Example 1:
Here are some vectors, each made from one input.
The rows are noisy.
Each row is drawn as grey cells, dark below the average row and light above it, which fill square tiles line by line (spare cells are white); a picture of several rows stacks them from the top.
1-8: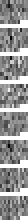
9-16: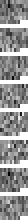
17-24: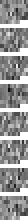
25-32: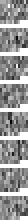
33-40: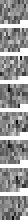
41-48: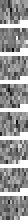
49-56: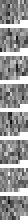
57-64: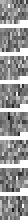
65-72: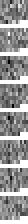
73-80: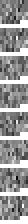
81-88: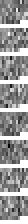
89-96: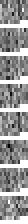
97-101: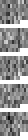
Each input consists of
one of 4 labels, together with either a point on an 8-point line, or three true/false values.
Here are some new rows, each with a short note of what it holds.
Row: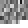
one of 4 labels and a point on an 8-point line
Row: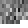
one of 4 labels and three true/false values
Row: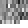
one of 4 labels and a point on an 8-point line
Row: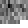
one of 4 labels and three true/false values
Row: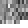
one of 4 labels and a point on an 8-point line
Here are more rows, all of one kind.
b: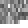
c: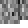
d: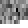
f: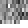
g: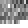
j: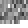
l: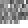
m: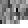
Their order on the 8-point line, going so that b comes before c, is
g, j, l, b, m, d, c, f.
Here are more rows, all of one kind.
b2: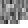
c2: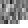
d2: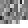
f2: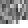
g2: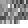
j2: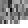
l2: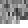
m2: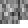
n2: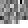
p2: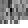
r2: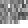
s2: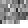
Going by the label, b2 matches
c2 and m2.
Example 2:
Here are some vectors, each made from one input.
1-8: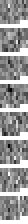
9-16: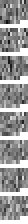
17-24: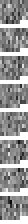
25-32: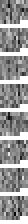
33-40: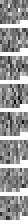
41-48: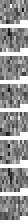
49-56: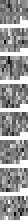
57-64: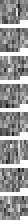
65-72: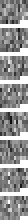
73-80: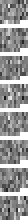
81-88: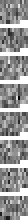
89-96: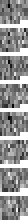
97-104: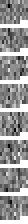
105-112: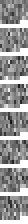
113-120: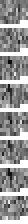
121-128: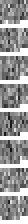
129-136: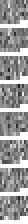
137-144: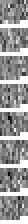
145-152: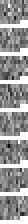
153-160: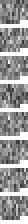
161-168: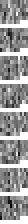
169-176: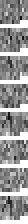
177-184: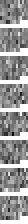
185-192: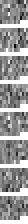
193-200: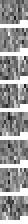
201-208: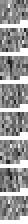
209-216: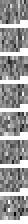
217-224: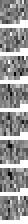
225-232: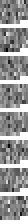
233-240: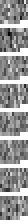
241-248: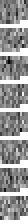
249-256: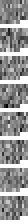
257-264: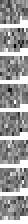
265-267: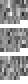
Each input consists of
one of 4 labels and a node of a 10-node tree, together with either a fixed value, or three true/false values.
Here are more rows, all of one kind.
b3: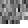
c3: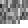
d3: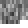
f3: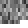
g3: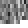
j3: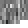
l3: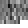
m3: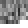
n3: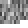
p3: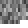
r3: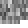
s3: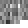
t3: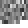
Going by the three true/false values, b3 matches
g3, l3, p3 and t3.
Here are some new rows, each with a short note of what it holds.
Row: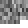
one of 4 labels, a node of a 10-node tree and three true/false values
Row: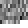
one of 4 labels and a node of a 10-node tree
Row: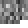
one of 4 labels and a node of a 10-node tree
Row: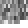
one of 4 labels and a node of a 10-node tree
